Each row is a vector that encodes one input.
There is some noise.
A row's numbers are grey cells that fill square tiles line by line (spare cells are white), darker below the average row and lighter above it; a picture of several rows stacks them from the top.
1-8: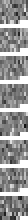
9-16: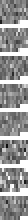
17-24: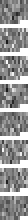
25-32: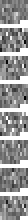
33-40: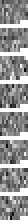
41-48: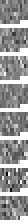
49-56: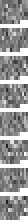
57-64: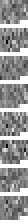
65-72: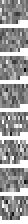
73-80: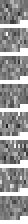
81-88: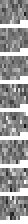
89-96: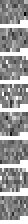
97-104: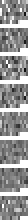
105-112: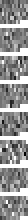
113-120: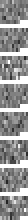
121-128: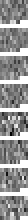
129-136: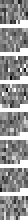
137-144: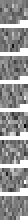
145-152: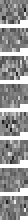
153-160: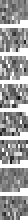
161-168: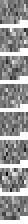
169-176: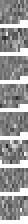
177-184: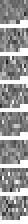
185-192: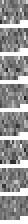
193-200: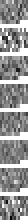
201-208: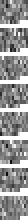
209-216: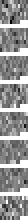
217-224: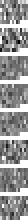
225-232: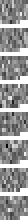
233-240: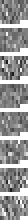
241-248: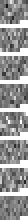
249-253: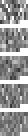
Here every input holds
a list of up to two points on a 6-point line.
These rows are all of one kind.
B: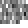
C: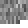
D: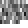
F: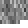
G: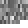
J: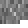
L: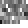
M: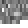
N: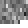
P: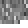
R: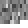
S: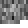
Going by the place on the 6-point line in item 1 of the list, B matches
D, G, J and S.
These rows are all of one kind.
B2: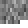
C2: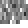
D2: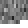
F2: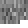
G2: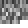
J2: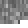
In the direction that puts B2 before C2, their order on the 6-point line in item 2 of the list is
B2, G2, F2, J2, C2, D2.
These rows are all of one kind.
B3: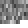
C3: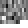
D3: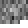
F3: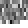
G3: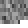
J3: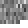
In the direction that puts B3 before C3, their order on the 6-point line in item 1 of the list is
G3, B3, D3, J3, F3, C3.
